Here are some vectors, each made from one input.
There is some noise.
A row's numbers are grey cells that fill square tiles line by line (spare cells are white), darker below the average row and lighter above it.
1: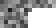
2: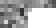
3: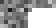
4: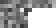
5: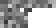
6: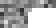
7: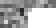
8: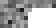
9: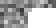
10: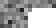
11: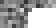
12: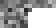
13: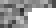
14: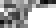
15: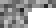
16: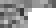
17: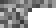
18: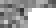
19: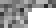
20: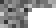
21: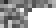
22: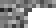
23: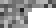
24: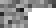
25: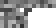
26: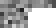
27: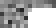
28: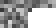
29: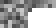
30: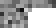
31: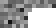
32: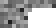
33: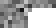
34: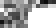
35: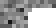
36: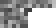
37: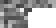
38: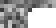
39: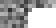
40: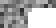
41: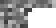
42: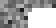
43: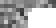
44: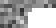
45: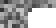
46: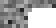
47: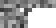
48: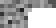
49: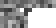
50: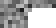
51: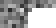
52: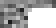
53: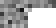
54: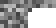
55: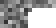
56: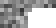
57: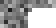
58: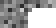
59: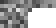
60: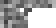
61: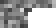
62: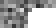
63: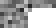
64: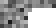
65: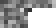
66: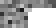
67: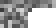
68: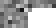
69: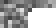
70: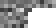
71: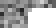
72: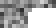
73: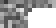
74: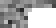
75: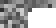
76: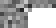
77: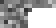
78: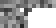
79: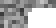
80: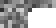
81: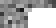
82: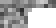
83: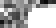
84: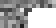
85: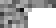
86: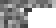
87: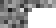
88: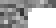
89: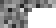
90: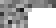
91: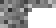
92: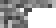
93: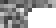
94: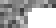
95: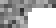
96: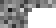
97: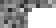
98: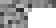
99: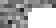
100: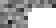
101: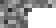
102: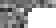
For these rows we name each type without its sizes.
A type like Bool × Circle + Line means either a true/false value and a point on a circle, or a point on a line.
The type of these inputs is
Bool × Bool × Bool + Tree + Unit.
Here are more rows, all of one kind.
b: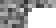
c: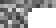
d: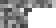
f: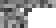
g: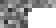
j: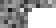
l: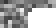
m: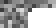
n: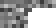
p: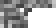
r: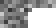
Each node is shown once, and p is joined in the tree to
d and l.
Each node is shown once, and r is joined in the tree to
g and j.
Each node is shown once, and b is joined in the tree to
j.
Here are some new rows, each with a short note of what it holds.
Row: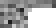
three true/false values
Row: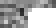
three true/false values
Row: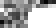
a fixed value
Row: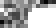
a fixed value
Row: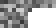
a node of a tree
